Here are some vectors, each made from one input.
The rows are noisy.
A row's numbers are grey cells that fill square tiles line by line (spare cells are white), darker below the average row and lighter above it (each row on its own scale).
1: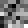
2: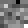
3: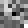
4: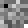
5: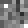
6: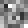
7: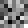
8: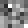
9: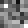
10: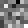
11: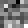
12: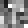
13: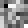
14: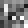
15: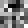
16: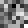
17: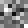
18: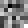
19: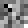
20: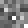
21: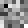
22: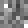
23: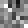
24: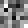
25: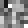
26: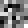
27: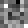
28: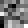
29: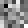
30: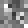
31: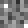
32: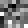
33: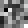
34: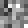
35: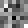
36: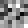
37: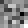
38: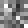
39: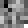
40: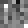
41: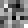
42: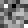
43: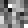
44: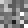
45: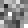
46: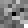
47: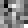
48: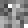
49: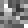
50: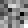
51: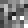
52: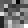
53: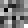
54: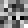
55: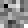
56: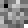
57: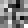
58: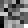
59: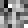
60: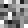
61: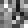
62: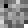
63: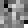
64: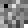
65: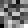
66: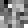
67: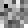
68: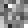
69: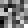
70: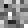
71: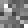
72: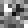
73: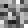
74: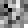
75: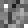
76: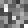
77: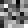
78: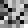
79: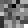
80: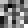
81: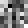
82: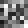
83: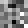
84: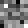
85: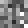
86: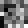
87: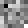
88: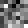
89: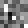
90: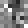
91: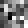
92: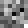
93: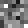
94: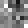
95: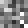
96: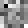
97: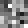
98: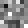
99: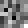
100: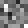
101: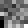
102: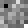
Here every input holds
a true/false value, together with either a point on a 5-point line, or a point on a 7-point line.
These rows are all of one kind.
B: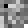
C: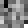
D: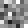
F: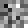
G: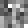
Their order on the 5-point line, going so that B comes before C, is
D, F, G, B, C.
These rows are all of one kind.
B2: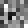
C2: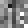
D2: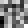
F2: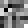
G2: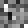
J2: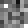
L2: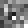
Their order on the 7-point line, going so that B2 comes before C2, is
L2, B2, G2, J2, C2, F2, D2.
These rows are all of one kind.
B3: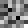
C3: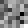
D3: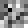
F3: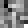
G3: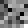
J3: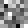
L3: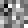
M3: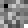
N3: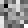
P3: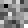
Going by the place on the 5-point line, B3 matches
C3, G3, J3 and P3.
